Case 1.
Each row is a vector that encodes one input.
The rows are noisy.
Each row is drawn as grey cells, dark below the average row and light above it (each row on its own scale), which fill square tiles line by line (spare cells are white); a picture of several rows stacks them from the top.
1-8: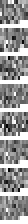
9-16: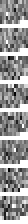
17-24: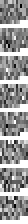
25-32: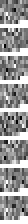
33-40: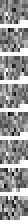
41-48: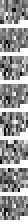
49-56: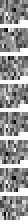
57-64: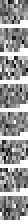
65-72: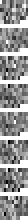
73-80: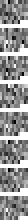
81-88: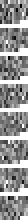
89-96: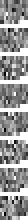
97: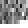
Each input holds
a point on an 11-point line.
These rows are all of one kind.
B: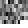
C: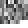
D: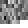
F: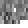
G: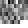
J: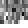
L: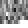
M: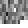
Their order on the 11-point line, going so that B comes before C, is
G, B, M, F, D, C, L, J.
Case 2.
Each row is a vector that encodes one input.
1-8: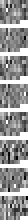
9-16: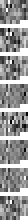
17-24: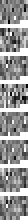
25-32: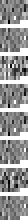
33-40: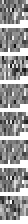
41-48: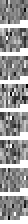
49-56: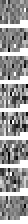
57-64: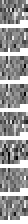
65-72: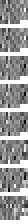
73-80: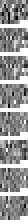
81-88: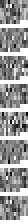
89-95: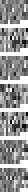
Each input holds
either a fixed value, or three true/false values.
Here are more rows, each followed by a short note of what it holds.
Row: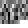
a fixed value
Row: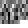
a fixed value
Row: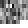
three true/false values
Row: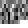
a fixed value
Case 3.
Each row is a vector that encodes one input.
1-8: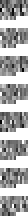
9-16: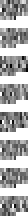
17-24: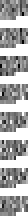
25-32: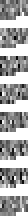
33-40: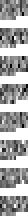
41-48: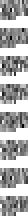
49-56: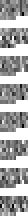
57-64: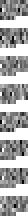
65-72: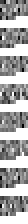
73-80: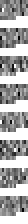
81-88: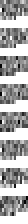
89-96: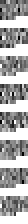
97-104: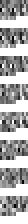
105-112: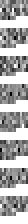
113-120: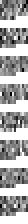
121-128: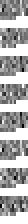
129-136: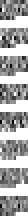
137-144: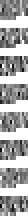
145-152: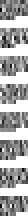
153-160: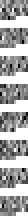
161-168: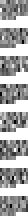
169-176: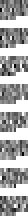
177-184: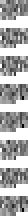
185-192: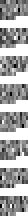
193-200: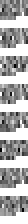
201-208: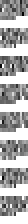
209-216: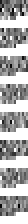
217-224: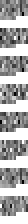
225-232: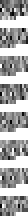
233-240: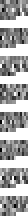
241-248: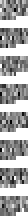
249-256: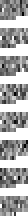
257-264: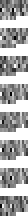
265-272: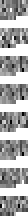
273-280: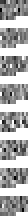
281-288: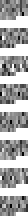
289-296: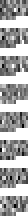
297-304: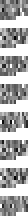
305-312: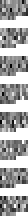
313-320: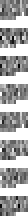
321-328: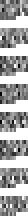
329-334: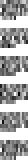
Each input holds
either a fixed value, or four true/false values.
